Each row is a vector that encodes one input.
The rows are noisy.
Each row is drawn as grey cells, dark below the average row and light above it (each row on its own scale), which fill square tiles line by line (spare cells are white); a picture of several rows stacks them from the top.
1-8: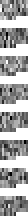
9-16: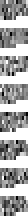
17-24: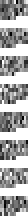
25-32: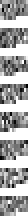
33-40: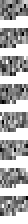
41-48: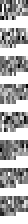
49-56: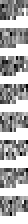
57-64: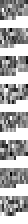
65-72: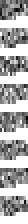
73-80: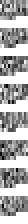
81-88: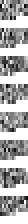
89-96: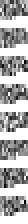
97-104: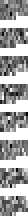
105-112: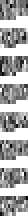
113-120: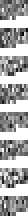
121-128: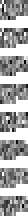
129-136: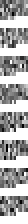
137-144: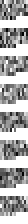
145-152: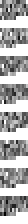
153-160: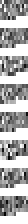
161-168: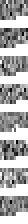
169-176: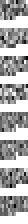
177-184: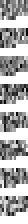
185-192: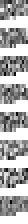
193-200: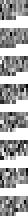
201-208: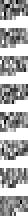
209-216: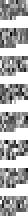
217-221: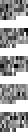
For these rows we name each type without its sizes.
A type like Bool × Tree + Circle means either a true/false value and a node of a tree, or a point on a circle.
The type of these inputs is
List(Line).
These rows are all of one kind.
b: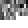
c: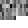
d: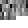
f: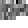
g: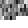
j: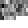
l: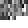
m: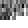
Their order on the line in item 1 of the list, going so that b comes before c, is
b, j, l, m, f, g, d, c.
